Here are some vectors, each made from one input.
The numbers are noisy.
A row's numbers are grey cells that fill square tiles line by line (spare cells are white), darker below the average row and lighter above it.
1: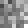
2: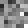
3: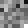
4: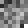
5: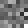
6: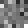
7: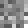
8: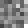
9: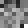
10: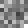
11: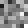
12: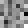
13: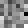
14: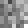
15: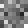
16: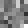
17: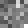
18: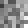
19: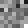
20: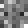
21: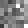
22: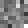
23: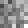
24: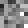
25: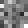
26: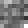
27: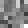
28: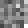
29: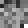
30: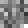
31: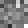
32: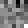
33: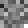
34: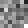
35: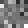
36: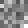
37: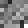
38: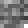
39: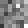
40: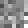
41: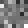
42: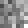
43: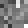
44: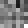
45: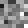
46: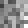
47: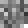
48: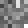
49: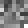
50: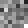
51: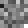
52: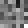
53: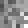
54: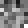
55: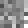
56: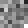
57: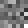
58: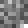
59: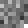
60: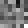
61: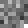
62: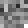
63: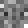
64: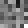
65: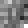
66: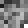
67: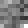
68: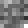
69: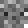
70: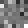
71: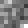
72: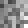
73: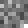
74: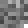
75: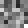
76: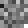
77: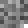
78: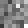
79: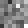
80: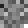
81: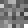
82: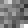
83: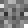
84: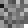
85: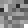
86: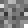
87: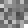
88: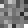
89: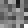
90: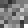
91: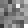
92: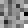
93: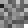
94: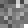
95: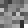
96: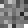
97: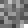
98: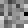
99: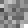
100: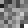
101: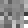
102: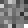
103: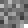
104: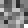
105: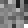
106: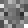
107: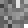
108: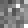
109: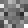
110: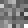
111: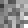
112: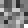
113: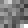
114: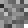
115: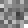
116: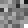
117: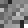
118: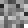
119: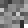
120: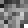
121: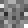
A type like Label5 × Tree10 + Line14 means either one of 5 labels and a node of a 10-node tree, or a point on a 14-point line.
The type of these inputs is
(Line5 + Line6) × Tree7.
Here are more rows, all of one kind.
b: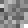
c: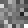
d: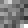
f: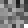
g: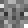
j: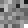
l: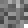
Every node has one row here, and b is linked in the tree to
g and j.
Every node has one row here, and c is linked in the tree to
f and g.
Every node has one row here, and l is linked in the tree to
d and g.
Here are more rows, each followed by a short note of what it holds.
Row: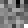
a point on a 5-point line and a node of a 7-node tree
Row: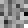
a point on a 6-point line and a node of a 7-node tree
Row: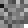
a point on a 6-point line and a node of a 7-node tree
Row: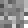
a point on a 6-point line and a node of a 7-node tree
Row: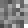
a point on a 6-point line and a node of a 7-node tree
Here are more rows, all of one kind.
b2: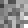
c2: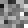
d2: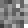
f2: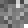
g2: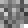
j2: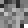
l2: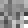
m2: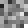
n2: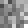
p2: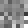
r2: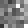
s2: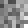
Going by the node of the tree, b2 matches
l2, n2, p2 and s2.
